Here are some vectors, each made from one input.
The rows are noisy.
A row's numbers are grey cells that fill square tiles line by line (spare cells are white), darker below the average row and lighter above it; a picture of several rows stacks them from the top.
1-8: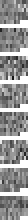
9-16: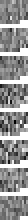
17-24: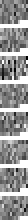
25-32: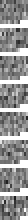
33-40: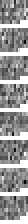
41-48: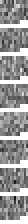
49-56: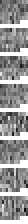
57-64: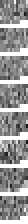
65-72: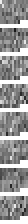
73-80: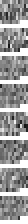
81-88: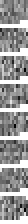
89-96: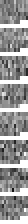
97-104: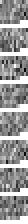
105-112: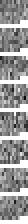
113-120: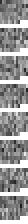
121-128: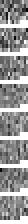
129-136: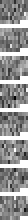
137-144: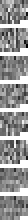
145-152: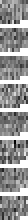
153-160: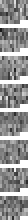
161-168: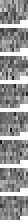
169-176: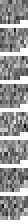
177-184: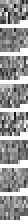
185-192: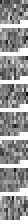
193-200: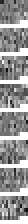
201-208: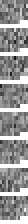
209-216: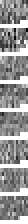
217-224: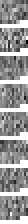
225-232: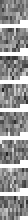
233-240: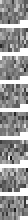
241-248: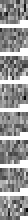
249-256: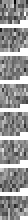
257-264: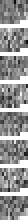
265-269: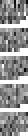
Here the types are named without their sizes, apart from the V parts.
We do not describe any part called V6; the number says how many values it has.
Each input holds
three true/false values and a value of V6, together with either a fixed value, or a node of a tree.
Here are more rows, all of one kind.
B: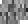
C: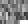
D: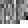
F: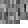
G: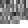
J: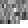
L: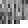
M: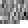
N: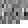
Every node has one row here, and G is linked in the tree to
C.
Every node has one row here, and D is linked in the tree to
L.
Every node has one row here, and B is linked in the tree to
M and N.
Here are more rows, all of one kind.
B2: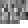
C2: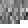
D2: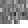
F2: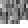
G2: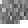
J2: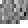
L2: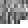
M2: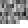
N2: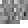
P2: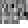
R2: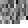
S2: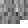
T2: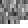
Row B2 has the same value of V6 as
G2, N2, R2 and T2.
